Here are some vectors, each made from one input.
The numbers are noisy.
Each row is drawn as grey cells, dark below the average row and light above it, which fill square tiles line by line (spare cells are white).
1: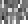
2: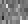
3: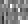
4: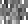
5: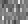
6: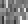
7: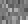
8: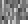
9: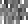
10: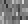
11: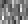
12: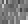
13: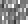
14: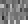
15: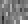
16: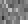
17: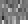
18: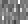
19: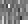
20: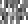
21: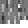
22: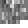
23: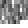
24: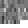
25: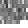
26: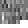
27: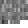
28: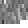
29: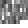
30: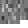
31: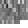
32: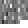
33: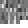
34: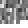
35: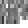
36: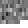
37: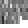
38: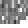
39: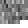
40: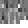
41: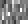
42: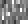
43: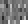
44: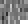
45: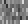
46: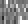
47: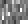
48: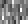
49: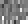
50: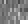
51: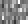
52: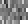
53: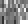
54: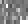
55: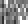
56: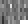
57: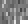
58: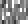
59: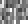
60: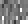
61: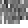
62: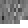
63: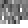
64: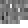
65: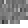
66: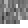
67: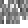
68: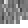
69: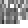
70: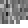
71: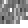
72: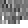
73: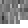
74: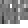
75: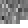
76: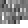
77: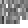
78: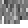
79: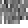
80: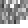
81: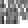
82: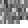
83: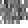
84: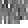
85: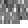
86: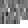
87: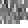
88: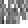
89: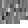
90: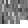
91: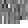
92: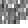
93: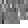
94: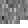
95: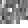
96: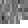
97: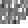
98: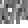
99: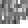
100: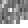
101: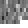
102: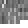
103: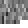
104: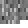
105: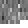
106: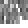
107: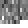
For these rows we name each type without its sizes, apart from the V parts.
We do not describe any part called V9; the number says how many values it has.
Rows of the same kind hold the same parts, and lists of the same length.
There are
2 kinds of row.
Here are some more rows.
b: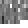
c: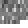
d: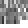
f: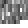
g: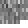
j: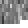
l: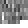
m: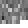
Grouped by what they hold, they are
b, d, j, m
c, f, g, l

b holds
a label and a value of V9.
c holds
three true/false values.
